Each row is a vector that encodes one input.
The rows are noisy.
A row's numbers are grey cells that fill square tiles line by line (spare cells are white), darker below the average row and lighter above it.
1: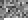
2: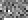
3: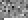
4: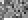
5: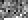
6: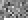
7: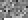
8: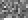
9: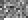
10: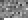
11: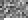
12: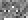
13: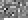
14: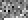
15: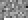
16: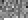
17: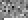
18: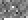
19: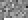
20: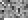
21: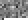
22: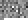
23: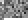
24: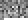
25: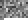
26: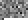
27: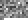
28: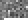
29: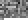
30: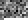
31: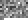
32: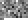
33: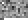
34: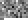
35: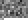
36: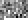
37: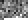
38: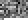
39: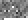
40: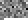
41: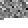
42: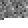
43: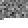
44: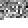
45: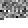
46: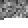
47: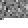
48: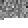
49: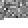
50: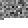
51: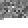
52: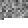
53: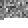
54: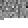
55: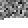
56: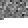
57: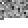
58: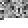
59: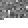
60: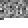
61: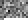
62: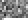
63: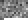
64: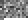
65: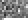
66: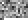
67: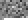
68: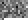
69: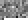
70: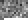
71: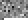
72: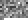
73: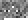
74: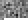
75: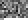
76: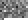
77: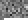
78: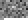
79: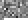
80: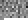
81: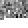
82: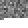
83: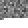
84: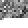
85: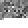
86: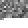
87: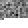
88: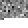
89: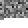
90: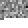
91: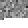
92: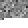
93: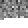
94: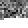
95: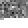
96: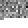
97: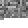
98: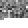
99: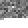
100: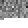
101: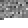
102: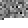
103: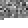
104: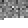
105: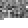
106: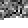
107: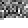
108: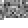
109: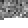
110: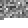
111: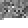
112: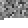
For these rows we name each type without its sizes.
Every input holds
a point on a line, together with either a label, or a point on a line.
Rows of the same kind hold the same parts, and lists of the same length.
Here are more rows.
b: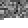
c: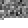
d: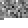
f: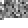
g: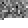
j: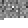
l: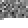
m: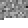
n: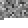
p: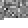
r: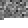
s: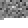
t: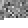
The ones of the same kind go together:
b, c, d, f, g, l, n, p, r, s, t
j, m

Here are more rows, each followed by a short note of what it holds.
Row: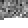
a point on each of two lines
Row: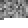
a point on each of two lines
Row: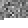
a label and a point on a line
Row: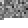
a label and a point on a line
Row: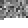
a point on each of two lines
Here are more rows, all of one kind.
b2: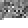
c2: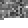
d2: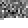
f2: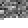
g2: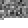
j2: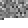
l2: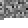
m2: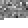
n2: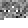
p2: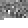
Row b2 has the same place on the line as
f2, g2, n2 and p2.
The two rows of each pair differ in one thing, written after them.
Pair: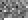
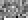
the place on the line
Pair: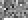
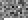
the label
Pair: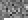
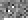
the place on the line
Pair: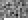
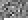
the label
